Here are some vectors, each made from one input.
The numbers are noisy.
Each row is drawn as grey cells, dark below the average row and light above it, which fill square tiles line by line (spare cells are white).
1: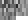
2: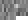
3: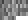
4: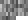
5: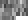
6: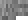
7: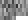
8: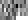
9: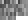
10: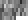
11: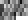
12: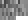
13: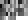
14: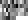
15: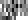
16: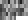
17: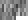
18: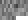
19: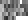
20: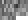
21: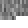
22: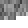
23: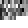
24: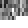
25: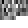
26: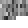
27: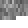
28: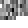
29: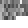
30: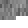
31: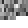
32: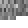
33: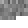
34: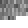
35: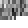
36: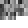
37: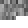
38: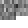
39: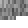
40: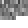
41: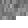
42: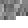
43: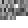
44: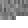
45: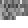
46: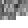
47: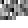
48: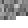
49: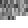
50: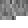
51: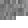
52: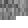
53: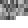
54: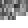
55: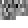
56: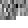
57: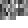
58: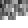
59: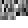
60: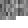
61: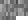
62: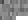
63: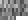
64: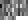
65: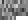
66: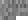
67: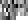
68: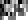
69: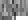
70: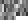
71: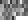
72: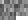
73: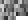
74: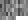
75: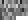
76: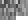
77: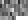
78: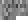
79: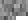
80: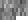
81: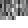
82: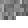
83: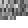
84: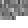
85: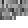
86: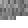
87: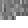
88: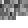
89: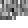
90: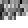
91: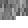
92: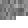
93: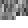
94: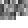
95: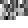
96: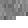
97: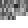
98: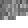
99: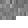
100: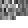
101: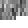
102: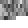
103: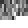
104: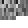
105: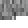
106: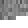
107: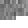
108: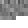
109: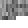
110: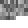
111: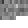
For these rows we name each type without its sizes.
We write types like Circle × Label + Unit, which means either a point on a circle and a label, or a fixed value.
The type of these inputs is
Bool × Bool × Bool.
